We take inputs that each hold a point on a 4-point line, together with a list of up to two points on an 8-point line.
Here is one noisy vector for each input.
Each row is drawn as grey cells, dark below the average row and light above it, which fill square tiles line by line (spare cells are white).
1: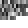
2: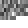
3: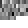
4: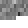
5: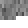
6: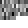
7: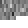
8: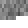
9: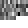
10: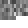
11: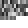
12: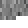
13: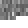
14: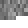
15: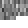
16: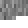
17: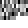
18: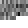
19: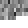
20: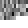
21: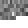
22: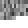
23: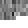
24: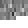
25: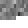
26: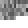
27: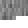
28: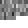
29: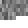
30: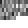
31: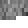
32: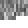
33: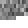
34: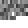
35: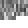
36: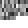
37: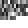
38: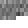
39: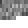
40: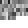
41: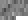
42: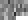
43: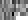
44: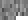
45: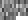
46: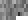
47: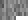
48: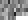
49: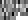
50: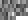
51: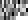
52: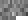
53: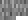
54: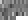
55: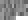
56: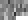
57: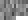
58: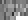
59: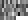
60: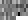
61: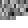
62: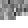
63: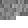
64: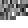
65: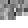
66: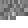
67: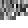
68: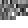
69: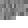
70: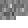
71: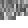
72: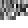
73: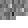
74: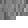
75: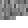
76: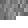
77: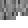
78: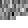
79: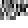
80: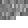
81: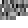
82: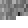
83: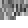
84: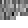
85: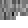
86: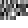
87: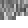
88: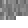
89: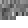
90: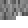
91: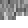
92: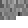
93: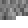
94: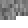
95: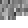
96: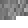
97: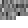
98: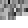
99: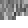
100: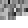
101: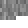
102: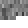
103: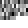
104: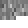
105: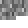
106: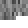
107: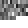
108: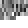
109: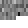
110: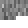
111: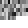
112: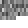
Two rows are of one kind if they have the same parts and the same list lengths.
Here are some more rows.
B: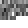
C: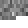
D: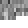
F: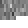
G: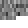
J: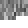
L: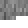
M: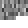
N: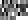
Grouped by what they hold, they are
B, C, L, M, N
D, J
F, G

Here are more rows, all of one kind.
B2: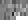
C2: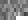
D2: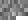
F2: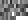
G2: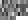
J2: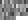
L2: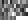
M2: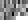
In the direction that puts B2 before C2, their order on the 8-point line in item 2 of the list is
J2, G2, B2, M2, C2, D2, F2, L2.
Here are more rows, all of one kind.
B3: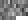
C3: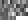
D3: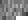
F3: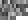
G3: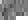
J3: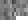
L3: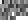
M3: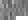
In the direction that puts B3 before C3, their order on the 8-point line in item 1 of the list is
G3, L3, M3, B3, D3, C3, F3, J3.
